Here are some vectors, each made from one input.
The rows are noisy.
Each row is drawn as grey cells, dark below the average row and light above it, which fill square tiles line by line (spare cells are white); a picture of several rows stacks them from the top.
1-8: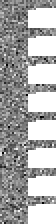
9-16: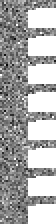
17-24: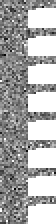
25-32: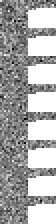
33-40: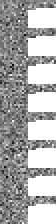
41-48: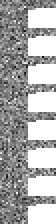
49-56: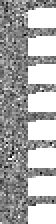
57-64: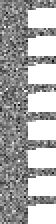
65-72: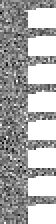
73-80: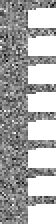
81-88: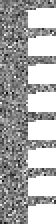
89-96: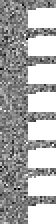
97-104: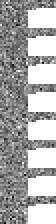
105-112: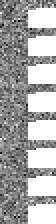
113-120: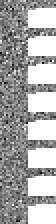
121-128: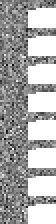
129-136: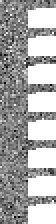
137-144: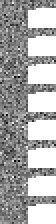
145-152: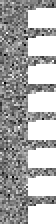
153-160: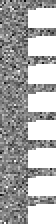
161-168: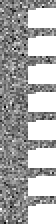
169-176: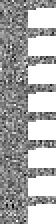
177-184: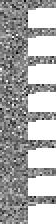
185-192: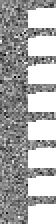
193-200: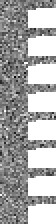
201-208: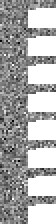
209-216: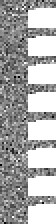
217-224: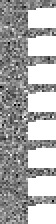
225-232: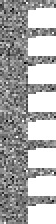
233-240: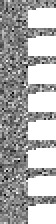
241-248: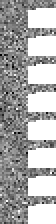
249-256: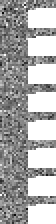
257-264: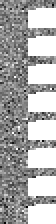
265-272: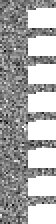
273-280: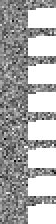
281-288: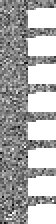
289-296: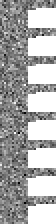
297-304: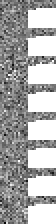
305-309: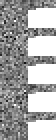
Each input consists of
three true/false values, together with either a point on a 9-point circle, or a node of each of two 8-node trees.
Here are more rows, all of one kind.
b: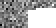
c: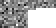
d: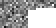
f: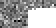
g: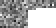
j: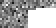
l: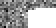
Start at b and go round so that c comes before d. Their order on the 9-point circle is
b, c, f, g, l, j, d.
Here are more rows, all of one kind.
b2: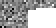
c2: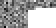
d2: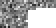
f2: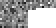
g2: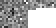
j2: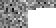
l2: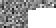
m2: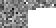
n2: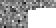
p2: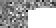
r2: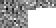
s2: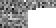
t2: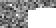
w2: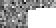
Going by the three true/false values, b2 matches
d2, f2, s2 and w2.
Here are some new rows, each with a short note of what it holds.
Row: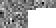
a node of each of two 8-node trees and three true/false values
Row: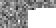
a node of each of two 8-node trees and three true/false values
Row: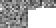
a node of each of two 8-node trees and three true/false values
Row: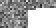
a node of each of two 8-node trees and three true/false values
